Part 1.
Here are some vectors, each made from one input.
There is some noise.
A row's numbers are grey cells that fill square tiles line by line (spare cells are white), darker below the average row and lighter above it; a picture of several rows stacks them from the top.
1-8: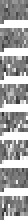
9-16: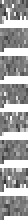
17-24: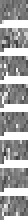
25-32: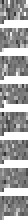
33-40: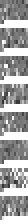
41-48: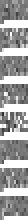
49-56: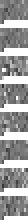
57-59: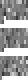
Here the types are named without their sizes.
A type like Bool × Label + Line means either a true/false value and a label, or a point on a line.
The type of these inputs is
Bool × Line.
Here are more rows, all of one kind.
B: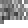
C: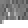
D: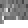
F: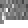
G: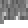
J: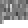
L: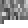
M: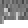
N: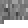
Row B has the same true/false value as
L and N.
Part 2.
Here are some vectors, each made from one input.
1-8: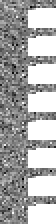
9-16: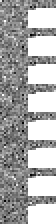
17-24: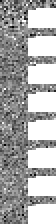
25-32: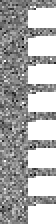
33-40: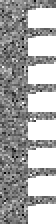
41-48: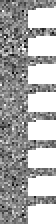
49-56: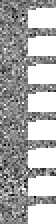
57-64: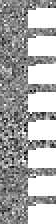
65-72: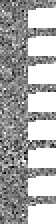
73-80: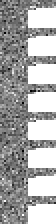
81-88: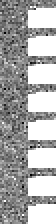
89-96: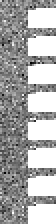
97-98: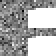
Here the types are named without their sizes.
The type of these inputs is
Bool × Circle + Unit.
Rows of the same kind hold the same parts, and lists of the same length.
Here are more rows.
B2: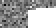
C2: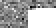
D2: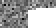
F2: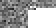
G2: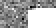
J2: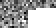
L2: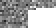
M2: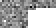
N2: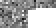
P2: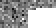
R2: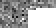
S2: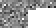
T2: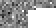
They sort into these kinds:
B2, C2, D2, F2, G2, L2, M2, N2, P2, R2, S2, T2
J2

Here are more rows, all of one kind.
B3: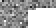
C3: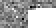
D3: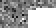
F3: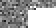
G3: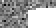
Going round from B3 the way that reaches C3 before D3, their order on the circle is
B3, C3, G3, F3, D3.
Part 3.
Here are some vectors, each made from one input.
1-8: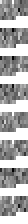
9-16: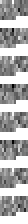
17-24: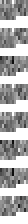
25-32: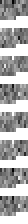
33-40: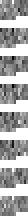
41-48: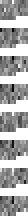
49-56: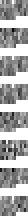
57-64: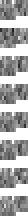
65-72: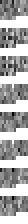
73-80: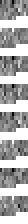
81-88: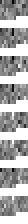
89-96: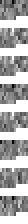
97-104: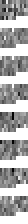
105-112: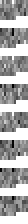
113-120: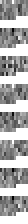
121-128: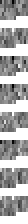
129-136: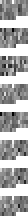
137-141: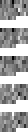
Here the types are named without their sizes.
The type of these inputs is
Bool × Circle + Unit.
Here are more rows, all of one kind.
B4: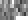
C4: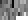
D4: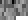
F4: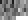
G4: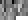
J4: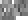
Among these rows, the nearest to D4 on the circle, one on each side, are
G4 and J4.
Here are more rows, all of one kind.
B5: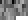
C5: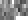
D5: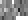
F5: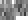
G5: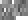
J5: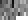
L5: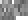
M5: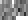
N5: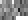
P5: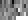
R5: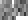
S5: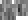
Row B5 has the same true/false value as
J5 and P5.
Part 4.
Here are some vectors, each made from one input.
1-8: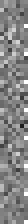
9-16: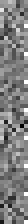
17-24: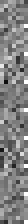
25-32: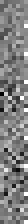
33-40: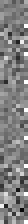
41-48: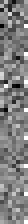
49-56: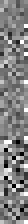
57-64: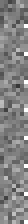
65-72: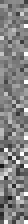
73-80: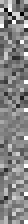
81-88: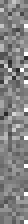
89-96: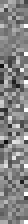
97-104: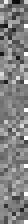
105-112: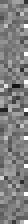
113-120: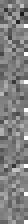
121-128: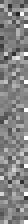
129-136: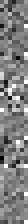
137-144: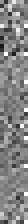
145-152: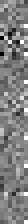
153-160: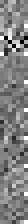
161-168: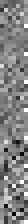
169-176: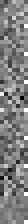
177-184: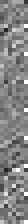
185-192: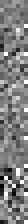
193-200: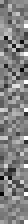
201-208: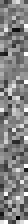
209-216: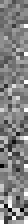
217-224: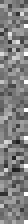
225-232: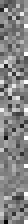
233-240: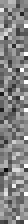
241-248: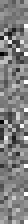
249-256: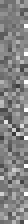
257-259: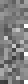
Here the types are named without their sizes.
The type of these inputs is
Bool × Line.
